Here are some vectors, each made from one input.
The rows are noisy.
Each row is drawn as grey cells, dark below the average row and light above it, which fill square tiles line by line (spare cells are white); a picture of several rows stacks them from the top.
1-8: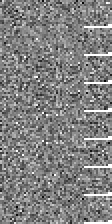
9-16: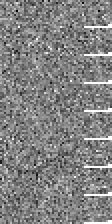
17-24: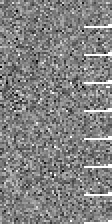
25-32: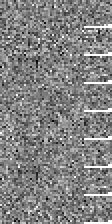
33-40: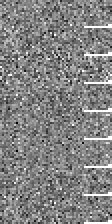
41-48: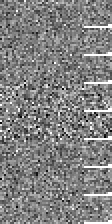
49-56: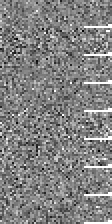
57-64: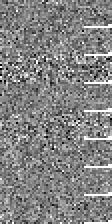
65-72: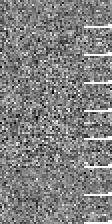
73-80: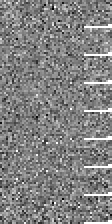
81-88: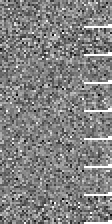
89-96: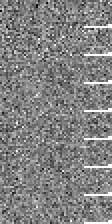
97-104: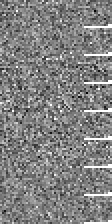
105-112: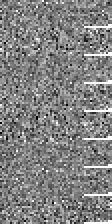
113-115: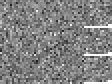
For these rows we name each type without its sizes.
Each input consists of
a label, together with either a fixed value, or two labels and three true/false values.
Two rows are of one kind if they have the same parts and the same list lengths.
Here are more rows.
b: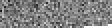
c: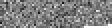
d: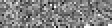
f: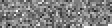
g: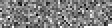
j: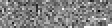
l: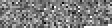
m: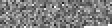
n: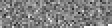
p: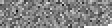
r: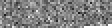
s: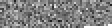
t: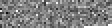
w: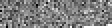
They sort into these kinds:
b, c, f, m, n, p, r, s, t, w
d, g, j, l

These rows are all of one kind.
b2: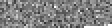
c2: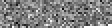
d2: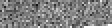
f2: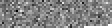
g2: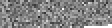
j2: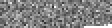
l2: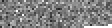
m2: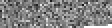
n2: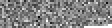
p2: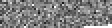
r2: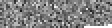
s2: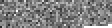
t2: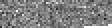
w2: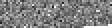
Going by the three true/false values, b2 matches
f2, l2, m2 and n2.
